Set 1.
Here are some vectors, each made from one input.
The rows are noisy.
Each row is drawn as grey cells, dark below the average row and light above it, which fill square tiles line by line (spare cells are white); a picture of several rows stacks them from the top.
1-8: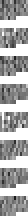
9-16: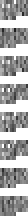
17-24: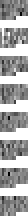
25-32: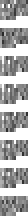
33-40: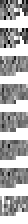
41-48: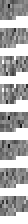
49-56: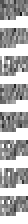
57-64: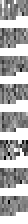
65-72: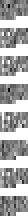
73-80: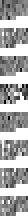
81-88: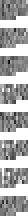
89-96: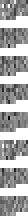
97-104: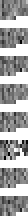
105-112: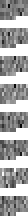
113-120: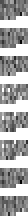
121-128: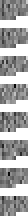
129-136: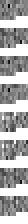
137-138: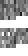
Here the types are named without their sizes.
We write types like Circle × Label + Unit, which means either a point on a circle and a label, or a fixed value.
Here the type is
List(Circle).
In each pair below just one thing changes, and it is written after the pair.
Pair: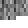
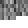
the place on the circle in item 2 of the list
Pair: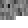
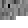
the place on the circle in item 2 of the list
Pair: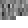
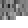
the place on the circle in item 1 of the list
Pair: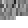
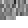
the place on the circle in item 2 of the list
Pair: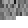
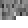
the place on the circle in item 1 of the list
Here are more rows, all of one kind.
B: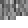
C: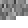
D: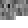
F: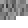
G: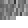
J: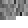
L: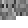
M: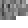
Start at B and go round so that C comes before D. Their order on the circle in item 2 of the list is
B, C, M, F, G, J, L, D.
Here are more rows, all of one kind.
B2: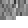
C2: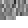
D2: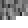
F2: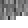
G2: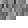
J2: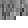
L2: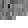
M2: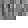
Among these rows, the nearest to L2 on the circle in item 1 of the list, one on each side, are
D2 and M2.
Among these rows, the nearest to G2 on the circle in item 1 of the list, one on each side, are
C2 and J2.
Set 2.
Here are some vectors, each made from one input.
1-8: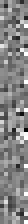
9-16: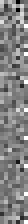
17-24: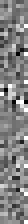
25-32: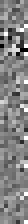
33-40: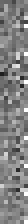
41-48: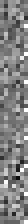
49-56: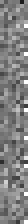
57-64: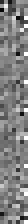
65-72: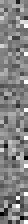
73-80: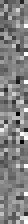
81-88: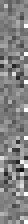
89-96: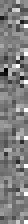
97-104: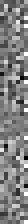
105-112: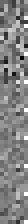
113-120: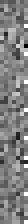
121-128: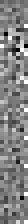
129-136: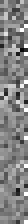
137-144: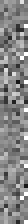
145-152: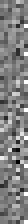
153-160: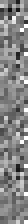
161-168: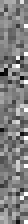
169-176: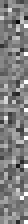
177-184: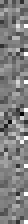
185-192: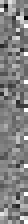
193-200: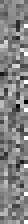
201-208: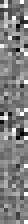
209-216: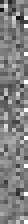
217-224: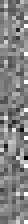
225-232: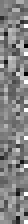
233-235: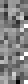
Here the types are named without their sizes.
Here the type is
List(Line).
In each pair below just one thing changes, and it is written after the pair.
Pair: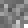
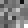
the place on the line in item 1 of the list
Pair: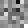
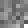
the place on the line in item 2 of the list
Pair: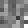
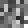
the place on the line in item 1 of the list
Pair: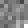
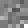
the place on the line in item 2 of the list
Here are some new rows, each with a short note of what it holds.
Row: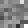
a list of one item
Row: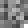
a list of one item
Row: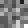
a list of two items
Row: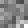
a list of two items
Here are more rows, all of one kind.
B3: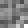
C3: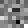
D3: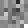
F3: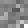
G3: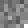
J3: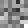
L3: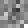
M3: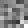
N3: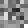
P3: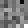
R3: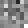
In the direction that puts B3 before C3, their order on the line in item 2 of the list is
R3, J3, D3, G3, M3, F3, L3, B3, N3, P3, C3.
